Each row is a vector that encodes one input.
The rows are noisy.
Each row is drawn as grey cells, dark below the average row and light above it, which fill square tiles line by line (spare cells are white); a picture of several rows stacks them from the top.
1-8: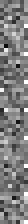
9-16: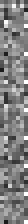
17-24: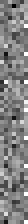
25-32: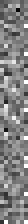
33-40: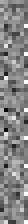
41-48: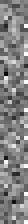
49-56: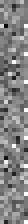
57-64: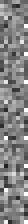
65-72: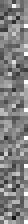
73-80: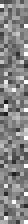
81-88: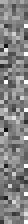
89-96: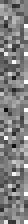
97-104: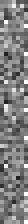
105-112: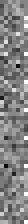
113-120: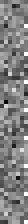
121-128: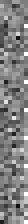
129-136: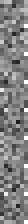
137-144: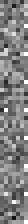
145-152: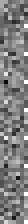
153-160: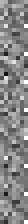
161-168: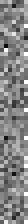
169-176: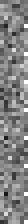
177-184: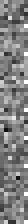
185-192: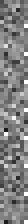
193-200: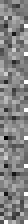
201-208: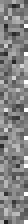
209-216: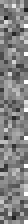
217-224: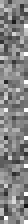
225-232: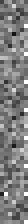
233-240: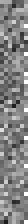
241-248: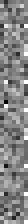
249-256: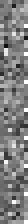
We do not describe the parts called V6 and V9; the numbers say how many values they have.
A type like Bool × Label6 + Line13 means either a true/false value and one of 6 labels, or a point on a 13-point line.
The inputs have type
Label7 × (Line12 + V6) + V9.
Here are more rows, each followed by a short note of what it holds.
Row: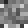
one of 7 labels and a value of V6
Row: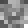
one of 7 labels and a value of V6
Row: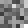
one of 7 labels and a point on a 12-point line
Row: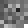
a value of V9
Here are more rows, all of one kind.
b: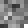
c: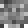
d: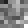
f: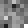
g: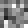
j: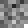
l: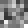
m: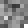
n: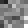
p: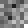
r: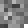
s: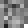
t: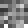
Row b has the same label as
f, m, r and s.
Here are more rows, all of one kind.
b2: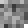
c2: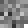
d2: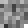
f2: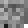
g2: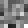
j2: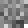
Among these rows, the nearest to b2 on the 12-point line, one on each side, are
d2 and f2.
